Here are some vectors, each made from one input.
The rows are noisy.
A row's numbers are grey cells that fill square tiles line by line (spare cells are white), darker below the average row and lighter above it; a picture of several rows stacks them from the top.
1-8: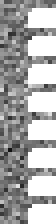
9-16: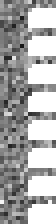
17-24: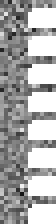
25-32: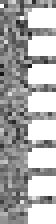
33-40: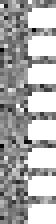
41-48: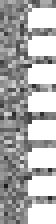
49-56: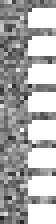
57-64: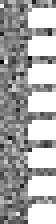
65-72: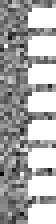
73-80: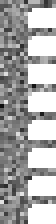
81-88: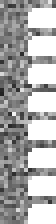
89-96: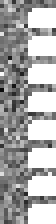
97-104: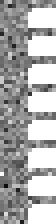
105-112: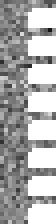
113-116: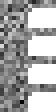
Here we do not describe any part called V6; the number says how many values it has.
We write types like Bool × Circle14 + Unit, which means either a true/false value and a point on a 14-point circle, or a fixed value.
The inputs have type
Bool × Label5 × (Line5 + V6).
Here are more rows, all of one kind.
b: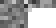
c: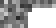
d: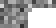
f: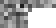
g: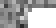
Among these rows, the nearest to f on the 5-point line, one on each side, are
c and g.
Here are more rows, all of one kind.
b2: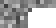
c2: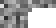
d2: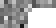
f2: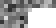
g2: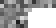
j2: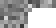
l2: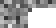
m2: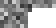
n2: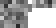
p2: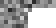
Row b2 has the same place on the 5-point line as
c2, l2, m2 and n2.
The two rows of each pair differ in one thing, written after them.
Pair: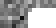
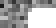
the value of V6
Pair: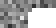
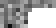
the true/false value
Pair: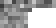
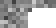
the value of V6
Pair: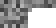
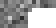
the value of V6
